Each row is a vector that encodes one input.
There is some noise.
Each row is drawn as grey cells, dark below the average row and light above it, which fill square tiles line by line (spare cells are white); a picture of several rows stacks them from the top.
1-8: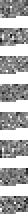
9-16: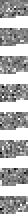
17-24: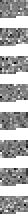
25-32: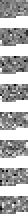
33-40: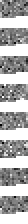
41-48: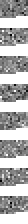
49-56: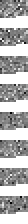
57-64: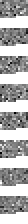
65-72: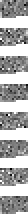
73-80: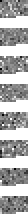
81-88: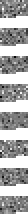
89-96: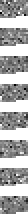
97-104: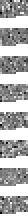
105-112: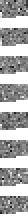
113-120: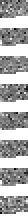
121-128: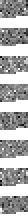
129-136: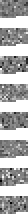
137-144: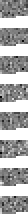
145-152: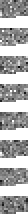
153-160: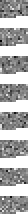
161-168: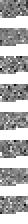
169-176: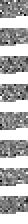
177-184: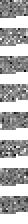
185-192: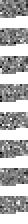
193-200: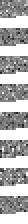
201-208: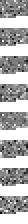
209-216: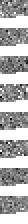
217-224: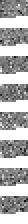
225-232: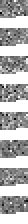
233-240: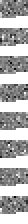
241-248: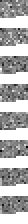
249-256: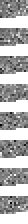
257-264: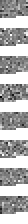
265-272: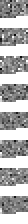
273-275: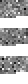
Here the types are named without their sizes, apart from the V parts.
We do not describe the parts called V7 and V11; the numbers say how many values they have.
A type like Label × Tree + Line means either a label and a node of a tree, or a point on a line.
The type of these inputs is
Line × (Line × V7 + V11).
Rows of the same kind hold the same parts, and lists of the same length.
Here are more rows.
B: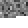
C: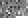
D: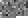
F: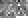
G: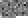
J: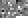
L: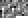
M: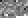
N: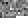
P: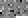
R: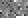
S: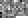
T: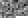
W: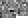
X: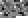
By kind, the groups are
B, D, G, T, X
C, F, J, L, M, N, P, R, S, W

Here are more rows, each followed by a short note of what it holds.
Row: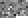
a point on a line and a value of V11
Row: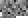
a point on each of two lines and a value of V7
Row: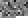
a point on each of two lines and a value of V7
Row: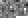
a point on each of two lines and a value of V7
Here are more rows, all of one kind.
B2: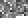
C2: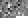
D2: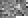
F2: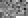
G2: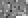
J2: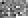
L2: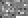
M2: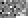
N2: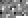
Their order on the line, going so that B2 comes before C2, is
L2, J2, N2, D2, G2, F2, M2, B2, C2.
